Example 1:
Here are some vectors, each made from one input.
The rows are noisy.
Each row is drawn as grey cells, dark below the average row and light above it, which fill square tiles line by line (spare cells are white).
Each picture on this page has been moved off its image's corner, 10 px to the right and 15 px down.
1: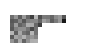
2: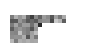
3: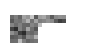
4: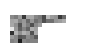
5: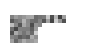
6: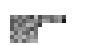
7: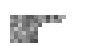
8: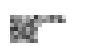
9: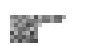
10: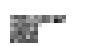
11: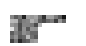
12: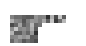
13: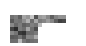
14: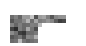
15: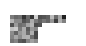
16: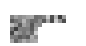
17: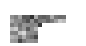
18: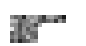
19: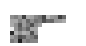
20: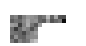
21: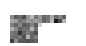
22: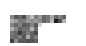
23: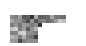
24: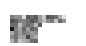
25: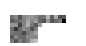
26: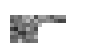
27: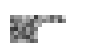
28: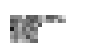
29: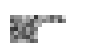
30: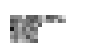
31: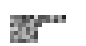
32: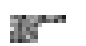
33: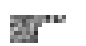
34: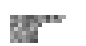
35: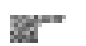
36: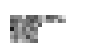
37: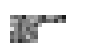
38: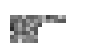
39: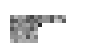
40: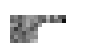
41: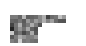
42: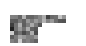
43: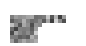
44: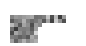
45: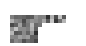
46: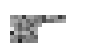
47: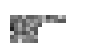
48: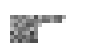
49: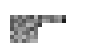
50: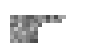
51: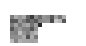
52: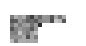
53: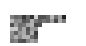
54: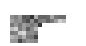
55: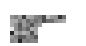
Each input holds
four true/false values.
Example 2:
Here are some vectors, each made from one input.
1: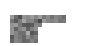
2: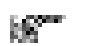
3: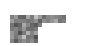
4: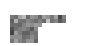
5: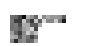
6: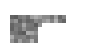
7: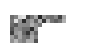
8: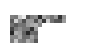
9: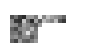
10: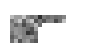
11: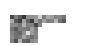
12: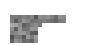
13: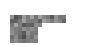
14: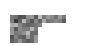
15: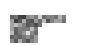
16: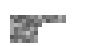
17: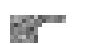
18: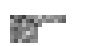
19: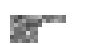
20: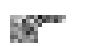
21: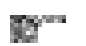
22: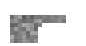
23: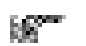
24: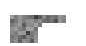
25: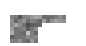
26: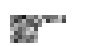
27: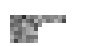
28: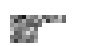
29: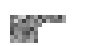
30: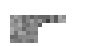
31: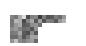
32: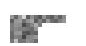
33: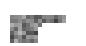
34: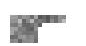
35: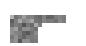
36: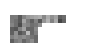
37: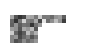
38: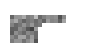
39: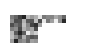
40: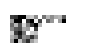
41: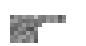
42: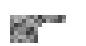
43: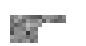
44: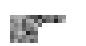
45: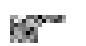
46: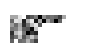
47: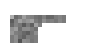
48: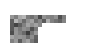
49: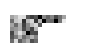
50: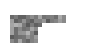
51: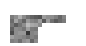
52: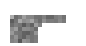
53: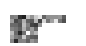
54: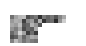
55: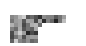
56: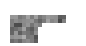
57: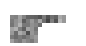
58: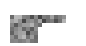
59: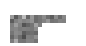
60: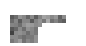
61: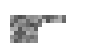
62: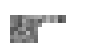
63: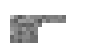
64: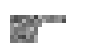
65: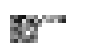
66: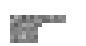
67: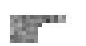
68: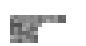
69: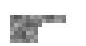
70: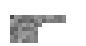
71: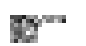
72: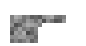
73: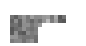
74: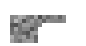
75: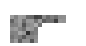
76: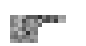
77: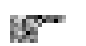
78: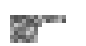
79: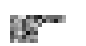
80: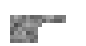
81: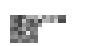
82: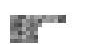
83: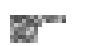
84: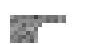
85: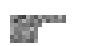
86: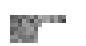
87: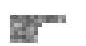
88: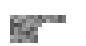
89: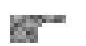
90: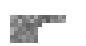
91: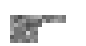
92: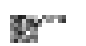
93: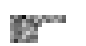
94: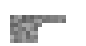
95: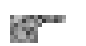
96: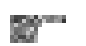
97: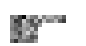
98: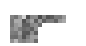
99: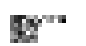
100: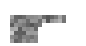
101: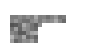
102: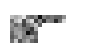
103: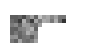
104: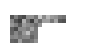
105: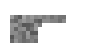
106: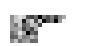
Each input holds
five true/false values.
